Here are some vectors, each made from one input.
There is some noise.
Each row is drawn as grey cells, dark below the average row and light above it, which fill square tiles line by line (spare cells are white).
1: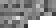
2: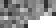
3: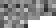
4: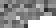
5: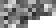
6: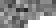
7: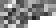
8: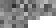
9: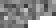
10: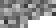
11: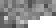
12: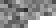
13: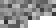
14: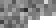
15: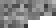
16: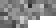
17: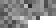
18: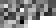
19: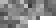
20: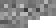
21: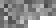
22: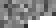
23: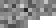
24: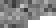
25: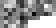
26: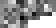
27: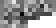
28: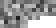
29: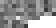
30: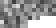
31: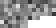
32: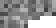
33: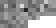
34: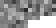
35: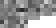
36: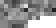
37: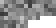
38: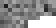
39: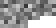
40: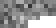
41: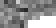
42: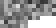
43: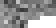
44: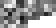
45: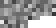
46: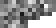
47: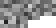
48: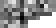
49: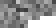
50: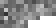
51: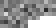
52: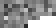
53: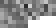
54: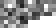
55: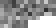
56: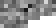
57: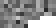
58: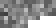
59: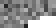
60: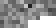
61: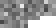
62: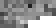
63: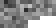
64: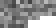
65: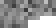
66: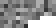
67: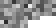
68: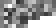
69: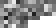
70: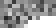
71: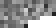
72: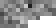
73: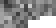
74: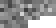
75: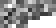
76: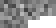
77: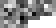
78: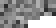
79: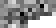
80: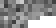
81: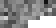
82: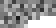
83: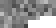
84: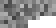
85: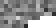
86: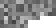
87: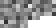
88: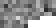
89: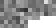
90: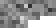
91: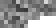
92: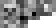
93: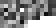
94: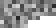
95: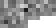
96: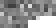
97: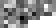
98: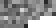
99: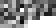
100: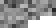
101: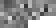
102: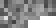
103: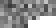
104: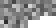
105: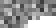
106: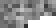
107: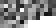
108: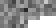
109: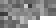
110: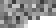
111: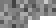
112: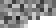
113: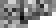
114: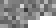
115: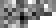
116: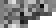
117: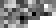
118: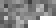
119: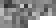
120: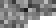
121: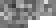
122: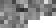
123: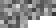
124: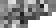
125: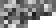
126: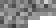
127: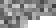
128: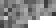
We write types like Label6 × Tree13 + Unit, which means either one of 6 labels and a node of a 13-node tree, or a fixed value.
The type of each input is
Bool × Line4 + List3(Line5).
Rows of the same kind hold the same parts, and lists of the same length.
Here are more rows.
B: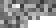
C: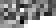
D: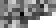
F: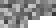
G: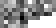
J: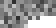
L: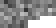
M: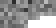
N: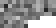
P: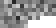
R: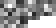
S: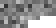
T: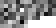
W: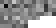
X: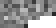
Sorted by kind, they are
B, F, J, P
C, T
D, G, R
L, M
N, S, W, X

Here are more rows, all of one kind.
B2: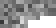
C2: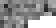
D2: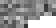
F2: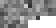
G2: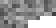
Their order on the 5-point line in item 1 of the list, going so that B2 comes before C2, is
B2, F2, G2, D2, C2.
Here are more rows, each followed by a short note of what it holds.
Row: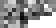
a point on a 4-point line and a true/false value
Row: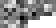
a point on a 4-point line and a true/false value
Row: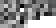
the empty list
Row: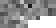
a list of two items
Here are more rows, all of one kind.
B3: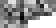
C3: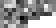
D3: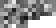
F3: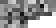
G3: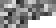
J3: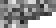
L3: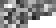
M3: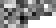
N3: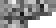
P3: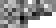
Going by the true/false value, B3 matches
C3, M3 and P3.
